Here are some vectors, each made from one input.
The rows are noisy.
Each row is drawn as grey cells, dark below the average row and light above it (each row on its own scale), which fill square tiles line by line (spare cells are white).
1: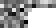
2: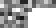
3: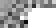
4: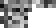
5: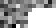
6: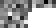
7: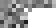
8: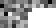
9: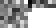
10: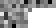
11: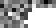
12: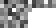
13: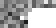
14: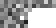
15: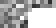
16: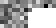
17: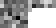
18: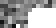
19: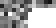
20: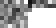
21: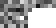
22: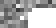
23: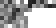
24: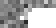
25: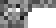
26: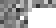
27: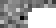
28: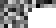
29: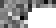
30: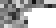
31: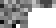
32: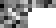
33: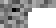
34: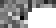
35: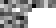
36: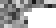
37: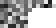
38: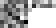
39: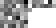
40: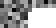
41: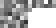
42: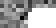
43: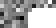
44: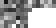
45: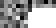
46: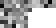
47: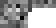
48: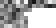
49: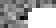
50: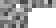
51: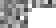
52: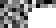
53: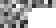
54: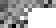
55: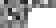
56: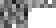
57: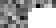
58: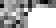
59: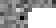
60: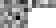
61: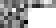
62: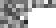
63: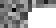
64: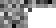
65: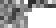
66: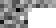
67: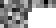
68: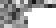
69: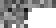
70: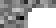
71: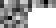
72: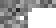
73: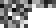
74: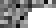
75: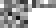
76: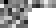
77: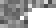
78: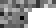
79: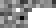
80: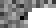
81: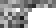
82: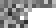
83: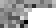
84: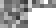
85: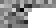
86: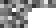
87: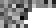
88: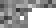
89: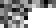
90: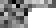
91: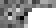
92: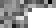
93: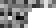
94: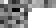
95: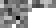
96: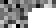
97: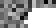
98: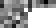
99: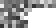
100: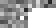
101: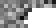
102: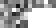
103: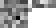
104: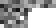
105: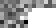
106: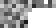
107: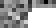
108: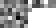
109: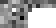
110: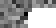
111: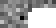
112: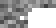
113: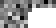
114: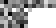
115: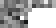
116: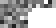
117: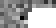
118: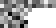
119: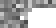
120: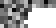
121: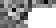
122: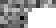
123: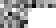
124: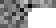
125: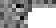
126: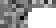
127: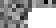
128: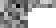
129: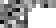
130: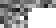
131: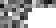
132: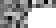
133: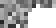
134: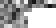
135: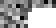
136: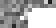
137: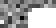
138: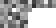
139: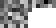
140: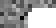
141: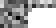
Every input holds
either a fixed value, or one of 12 labels and four true/false values.
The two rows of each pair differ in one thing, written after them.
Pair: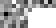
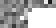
the label
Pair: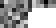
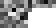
the label
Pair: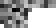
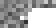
one of the four true/false values
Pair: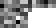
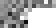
the label
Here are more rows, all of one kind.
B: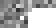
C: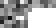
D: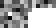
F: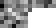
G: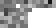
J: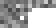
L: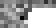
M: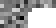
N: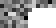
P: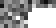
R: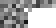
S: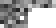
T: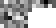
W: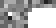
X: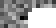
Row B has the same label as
D, N, R and X.
